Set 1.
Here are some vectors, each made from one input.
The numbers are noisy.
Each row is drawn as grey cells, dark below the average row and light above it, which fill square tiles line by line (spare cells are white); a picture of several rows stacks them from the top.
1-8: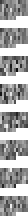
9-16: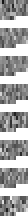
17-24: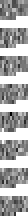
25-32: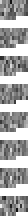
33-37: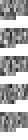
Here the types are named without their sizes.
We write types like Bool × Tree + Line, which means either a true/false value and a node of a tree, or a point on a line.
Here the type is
Tree.
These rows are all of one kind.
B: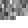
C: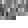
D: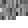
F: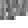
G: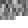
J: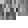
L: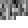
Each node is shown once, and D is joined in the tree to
F and L.
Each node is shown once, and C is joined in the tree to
F and J.
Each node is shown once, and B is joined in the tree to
F and G.
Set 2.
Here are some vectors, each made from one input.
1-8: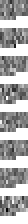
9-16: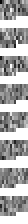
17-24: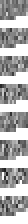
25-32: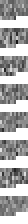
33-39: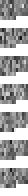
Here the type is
Tree8.
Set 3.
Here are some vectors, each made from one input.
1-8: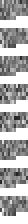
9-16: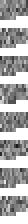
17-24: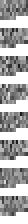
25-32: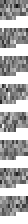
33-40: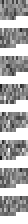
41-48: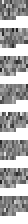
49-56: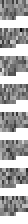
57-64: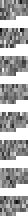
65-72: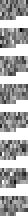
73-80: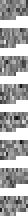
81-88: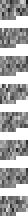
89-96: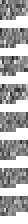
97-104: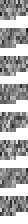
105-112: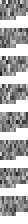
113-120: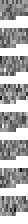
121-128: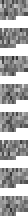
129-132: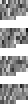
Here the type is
Line9.
